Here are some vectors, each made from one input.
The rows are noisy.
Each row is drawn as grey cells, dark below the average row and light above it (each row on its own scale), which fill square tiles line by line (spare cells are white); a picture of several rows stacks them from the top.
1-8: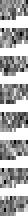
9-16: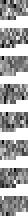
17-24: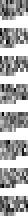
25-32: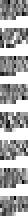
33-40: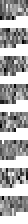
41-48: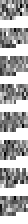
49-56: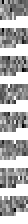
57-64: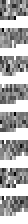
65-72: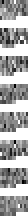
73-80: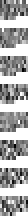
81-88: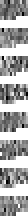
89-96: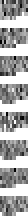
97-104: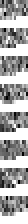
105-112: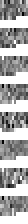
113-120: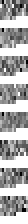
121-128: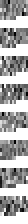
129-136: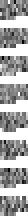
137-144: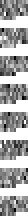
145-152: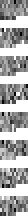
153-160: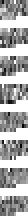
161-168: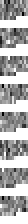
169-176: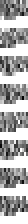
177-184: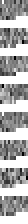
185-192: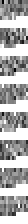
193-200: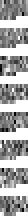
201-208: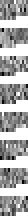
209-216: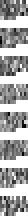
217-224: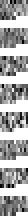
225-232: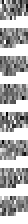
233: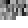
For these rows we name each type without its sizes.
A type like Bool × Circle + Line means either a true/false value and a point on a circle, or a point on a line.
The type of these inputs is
(Circle + Tree) × Tree.
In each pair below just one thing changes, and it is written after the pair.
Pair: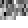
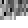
the place on the circle
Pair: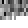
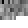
the node of the tree
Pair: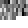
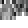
the place on the circle
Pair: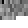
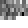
the place on the circle
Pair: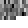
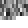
the place on the circle
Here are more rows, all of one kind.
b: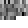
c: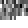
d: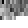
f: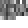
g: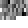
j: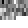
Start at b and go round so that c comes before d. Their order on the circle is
b, f, c, d, j, g.
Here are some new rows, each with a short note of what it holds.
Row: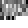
a node of each of two trees
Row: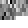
a node of each of two trees
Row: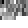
a point on a circle and a node of a tree
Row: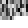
a point on a circle and a node of a tree
